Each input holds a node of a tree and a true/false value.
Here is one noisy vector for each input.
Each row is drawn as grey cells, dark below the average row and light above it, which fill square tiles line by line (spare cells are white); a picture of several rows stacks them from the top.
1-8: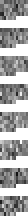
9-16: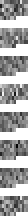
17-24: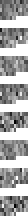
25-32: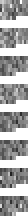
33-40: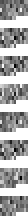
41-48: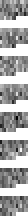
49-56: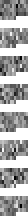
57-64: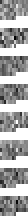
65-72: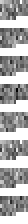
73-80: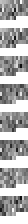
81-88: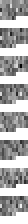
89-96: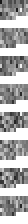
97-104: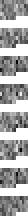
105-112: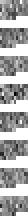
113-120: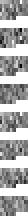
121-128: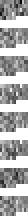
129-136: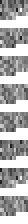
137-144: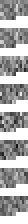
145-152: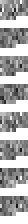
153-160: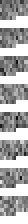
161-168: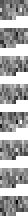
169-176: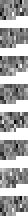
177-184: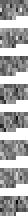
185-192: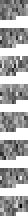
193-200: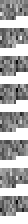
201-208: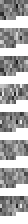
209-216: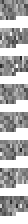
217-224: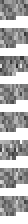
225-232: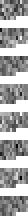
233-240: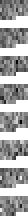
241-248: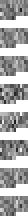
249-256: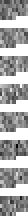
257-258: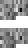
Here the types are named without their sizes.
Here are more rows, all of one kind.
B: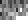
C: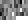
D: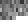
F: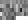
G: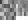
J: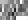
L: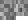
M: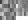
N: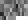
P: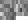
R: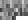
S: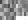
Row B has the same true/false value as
C, D and N.
